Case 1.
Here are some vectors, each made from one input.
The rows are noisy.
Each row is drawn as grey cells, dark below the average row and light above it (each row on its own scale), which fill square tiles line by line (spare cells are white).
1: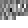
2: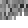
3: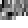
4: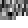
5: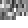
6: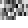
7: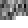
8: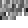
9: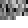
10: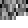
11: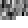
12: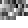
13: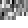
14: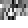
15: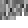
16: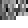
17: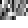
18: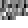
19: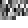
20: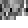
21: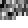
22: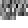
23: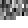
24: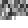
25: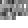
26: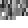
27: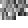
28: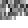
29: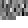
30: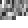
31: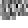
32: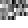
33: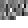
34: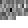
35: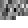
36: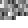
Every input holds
a point on a 6-point line.
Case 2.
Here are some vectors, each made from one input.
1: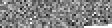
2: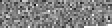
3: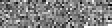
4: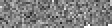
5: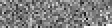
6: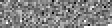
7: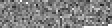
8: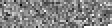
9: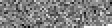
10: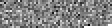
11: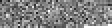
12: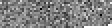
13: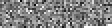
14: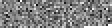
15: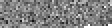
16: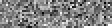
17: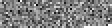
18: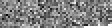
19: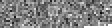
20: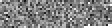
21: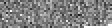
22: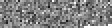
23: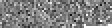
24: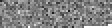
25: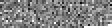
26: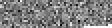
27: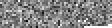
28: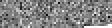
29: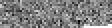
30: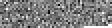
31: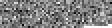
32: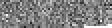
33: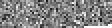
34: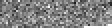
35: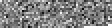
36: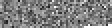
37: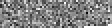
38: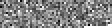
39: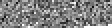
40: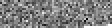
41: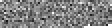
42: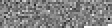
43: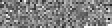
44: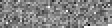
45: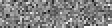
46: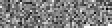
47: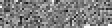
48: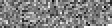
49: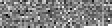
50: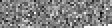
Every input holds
a point on a 10-point circle.
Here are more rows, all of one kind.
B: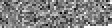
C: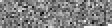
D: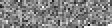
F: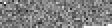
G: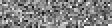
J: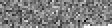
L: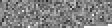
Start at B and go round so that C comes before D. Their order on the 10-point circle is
B, G, C, D, L, F, J.
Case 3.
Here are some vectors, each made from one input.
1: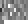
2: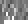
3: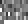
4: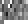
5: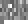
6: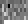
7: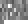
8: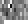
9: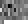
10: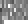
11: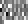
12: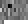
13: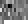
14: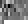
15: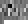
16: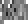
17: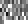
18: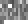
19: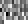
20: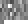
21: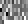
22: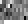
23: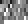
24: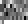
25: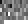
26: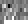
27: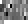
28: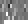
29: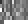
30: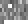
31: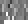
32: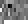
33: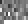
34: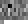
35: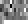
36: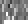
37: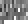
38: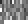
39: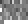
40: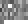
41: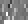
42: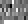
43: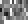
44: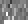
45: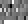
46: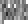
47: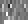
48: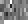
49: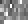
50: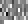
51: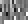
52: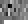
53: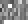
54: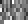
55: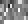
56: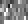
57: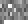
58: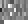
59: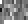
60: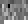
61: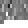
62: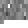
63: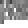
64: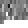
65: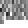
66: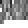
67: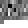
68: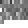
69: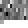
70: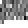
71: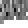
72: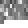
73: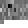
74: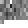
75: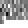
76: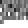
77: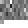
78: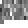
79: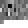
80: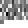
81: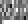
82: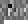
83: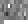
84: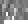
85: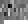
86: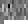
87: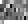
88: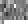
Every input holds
four true/false values.
